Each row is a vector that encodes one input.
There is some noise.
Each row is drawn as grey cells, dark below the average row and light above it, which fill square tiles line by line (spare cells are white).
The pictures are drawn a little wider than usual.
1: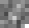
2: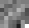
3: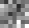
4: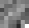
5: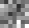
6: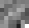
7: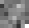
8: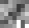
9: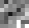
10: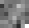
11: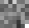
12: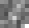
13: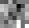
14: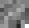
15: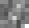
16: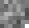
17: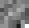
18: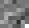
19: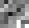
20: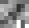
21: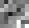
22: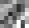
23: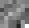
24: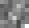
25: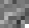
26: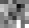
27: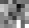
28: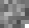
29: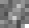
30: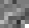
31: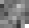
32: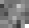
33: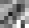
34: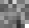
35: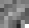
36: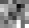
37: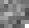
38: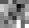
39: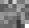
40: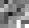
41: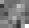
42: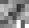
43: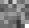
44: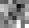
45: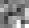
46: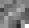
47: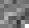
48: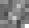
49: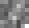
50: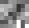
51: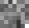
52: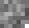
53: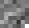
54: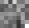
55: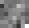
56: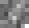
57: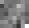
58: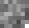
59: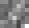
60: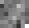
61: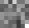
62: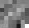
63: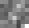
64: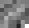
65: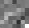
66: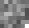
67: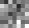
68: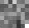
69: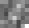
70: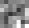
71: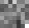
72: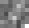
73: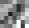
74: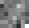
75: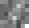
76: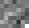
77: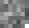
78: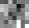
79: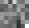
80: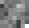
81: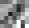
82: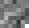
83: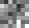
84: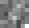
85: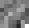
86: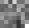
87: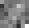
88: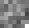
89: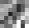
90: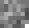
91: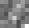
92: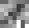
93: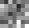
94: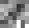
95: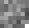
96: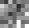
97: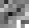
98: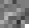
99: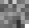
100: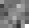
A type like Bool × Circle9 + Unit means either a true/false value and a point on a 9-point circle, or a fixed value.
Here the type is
Bool × Line6.
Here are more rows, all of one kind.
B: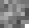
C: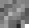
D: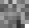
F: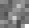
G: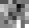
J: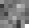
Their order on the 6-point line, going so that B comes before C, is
D, B, G, C, J, F.
